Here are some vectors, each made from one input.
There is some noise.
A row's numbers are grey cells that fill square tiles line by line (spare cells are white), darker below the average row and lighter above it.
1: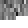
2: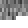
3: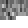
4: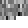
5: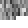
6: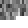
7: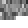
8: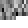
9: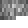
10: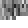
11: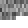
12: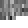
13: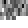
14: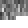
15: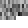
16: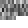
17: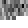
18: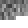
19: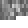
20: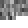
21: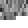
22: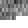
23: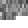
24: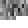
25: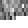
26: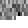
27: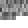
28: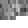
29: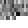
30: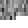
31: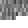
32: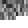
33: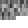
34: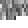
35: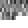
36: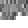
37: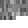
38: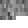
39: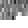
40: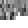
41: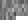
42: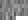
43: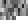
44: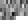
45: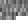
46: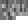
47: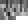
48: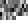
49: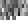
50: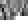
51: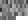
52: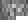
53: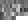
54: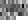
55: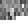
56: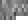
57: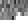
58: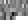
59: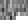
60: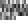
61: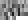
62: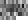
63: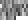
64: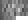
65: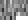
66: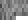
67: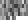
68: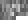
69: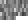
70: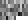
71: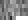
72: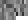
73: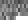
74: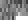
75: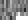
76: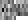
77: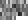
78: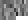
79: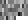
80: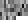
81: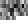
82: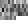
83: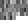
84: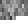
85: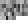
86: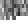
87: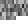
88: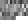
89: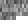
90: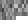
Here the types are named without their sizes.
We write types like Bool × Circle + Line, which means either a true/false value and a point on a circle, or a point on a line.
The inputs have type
Bool × (Label + Tree).
